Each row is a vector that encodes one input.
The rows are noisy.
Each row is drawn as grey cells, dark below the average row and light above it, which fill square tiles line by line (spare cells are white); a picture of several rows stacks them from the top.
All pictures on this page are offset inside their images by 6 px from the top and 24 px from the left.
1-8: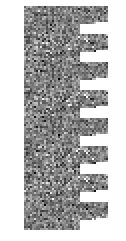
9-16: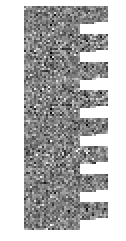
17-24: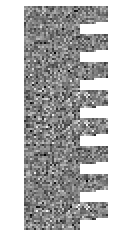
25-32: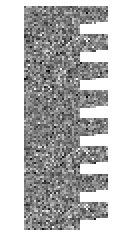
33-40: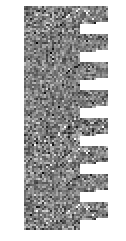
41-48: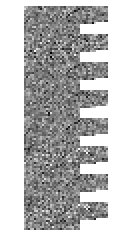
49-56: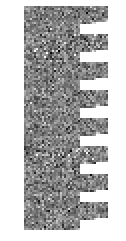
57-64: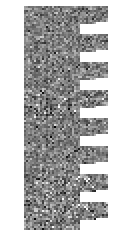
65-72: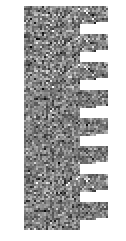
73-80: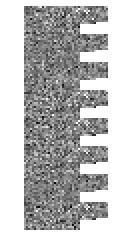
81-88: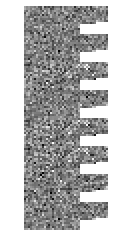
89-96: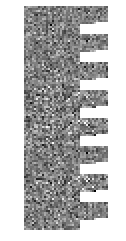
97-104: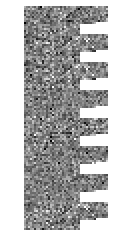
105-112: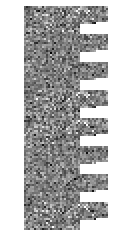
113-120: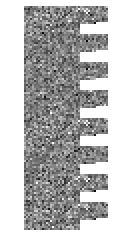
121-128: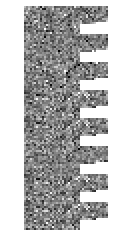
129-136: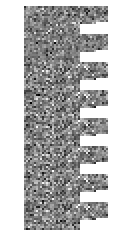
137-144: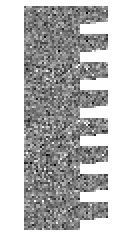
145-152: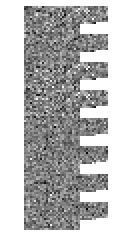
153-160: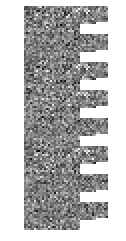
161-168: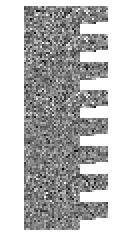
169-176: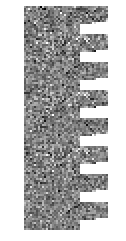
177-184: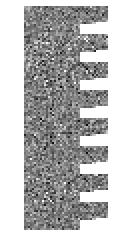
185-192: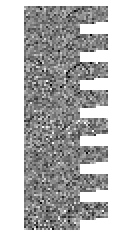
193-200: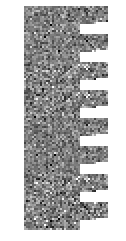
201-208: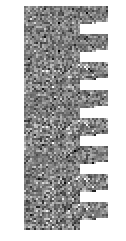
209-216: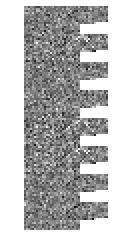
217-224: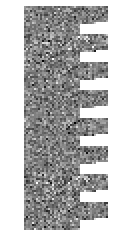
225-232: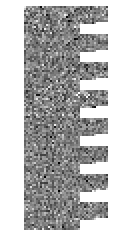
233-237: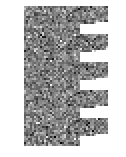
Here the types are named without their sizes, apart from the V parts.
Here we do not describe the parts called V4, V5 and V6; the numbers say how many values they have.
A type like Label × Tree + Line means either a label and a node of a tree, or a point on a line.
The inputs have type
(Bool × Bool × Bool × Bool + V4) × V6 + Circle × (Circle + Unit) × V5.
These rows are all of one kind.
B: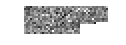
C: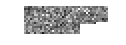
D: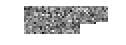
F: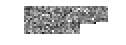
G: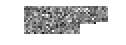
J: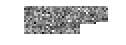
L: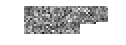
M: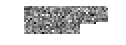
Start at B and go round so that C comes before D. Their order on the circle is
B, C, D, M, F, L, J, G.
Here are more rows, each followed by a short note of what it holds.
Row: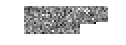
a point on a circle and a value of V5
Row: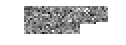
a point on a circle and a value of V5
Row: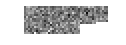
four true/false values and a value of V6
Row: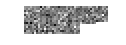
a value of V4 and a value of V6
